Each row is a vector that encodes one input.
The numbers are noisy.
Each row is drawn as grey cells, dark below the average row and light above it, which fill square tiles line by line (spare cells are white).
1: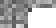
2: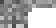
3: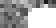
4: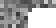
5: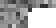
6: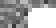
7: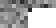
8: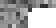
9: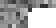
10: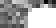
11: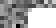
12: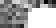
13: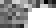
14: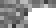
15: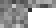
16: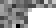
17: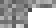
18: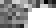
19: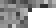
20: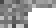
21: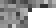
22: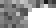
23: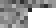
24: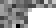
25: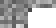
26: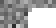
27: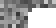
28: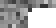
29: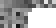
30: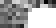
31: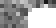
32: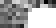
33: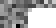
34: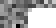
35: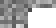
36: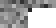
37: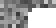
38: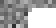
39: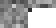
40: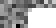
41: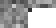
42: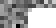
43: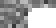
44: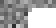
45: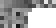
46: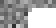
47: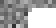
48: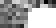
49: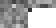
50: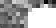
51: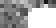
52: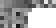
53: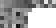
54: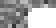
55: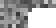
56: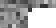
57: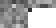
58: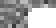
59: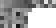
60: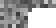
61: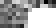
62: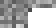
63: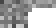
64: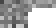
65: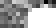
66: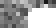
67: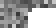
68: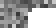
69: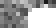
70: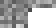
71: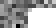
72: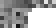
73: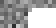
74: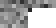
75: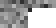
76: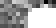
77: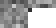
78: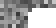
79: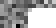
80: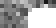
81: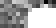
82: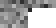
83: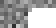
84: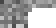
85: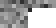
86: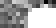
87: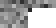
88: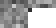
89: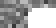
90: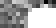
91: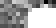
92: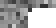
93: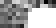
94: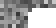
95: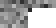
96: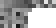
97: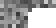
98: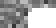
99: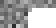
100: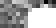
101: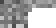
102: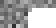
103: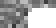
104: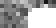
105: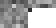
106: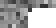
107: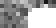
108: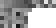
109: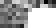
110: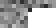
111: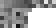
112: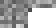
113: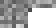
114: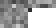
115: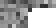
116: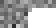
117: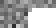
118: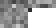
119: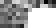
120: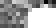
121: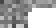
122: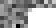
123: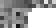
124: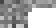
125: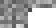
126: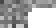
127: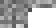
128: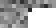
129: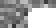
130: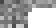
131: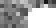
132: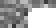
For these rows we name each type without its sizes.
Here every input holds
a point on a line.
